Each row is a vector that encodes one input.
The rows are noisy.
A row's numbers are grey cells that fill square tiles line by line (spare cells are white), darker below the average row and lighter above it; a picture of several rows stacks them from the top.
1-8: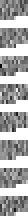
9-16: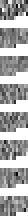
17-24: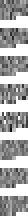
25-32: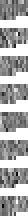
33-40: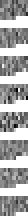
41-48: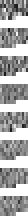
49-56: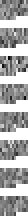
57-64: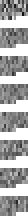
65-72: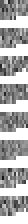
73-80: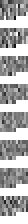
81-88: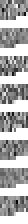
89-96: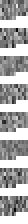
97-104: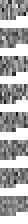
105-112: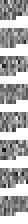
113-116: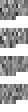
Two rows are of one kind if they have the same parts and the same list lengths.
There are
2 kinds of row.
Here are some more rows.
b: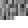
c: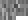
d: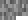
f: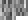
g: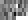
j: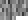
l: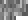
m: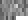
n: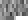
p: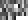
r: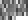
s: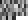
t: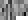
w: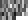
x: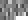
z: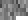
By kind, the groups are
b, g, m, n, x, z
c, d, f, j, l, p, r, s, t, w

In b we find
a point on a 6-point line and a point on a 7-point line.
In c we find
one of 7 labels and a point on a 7-point line.
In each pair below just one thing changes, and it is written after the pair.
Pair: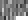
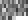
the place on the 6-point line
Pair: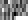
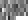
the place on the 7-point line
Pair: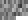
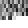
the place on the 7-point line
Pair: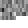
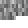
the place on the 6-point line
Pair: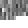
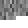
the place on the 7-point line
